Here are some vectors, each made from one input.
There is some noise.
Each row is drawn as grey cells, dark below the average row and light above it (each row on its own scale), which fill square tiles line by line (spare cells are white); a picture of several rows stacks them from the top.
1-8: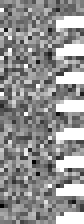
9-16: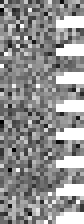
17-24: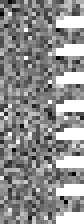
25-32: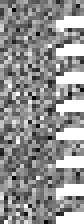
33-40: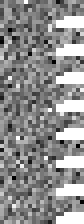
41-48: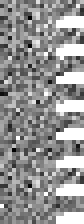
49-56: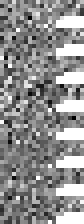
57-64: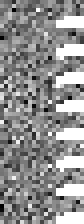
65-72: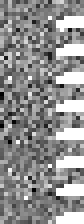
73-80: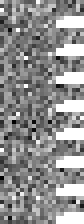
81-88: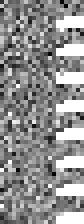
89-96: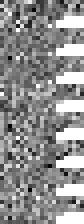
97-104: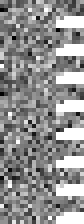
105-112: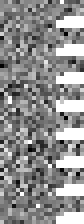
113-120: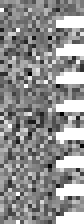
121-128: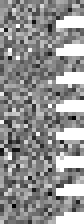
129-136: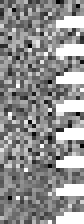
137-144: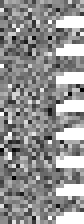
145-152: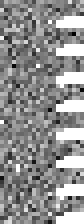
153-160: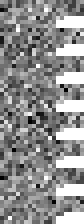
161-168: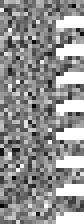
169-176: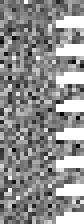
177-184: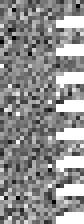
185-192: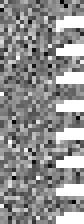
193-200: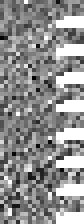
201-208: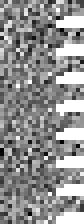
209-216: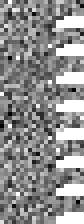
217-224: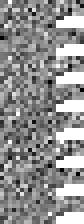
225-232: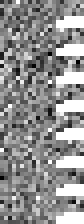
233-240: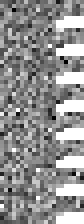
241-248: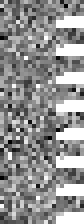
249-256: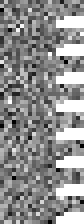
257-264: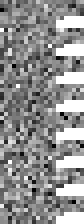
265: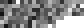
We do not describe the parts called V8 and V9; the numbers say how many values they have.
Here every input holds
either a point on a 7-point line and a node of a 10-node tree, or a point on a 10-point line and a value of V9, or a value of V8.
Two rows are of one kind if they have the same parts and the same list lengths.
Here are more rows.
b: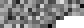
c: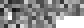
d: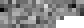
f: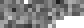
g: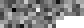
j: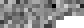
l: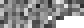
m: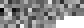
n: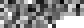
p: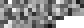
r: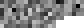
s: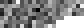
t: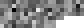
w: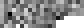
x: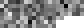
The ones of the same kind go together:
b, j, l, p, w
c, f, g, m, n, r, s, t, x
d

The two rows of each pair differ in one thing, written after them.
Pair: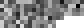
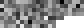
the place on the 7-point line
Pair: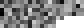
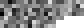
the place on the 7-point line
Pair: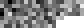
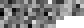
the place on the 7-point line
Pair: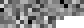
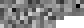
the node of the tree
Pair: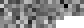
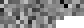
the place on the 7-point line
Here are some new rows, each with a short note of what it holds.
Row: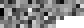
a point on a 7-point line and a node of a 10-node tree
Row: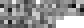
a value of V8
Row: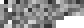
a point on a 10-point line and a value of V9
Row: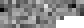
a value of V8
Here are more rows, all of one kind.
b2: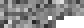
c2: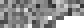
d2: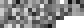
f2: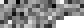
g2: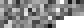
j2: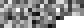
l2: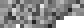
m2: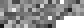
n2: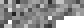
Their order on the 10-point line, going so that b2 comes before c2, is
m2, l2, d2, j2, g2, b2, c2, f2, n2.
